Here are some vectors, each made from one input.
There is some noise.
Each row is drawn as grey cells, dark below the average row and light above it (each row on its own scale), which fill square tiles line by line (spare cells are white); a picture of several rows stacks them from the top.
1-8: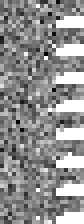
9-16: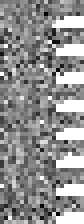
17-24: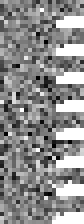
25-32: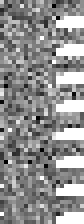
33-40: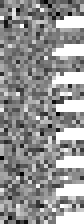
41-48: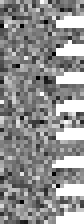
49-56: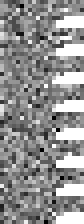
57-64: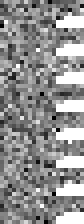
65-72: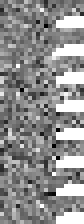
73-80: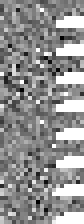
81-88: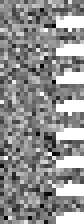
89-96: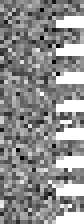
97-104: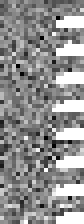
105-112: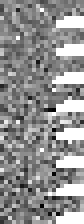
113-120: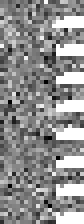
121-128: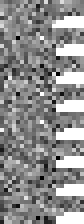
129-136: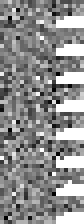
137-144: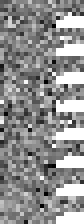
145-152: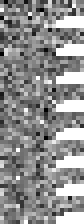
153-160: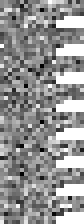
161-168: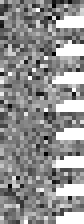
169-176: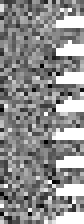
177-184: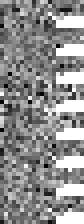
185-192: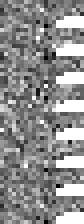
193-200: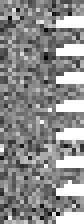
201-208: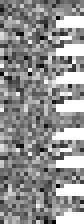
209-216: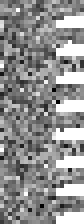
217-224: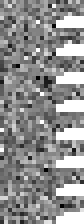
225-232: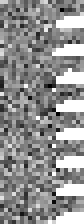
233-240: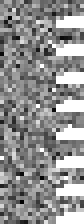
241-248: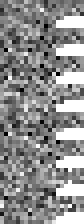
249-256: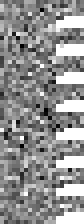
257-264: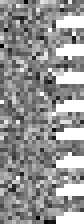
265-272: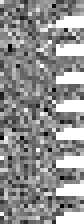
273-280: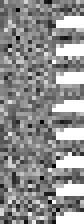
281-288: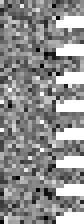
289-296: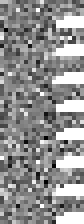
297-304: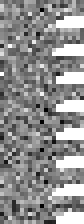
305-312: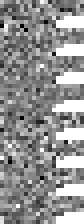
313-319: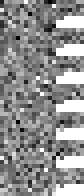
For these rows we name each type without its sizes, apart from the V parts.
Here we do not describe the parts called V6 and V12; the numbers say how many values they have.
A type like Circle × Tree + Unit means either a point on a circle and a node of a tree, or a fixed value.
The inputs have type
(Bool × Bool × Bool × Bool × Bool + V12) × V6 + Tree × Tree.
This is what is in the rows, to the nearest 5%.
About 10% of them hold a node of each of two trees. The rest hold a value of V6, together with either five true/false values, or a value of V12.
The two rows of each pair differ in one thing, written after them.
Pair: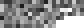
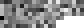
the value of V6
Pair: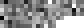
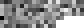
the value of V12
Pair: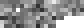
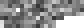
the value of V6
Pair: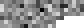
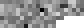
the value of V6
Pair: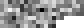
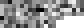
the value of V12
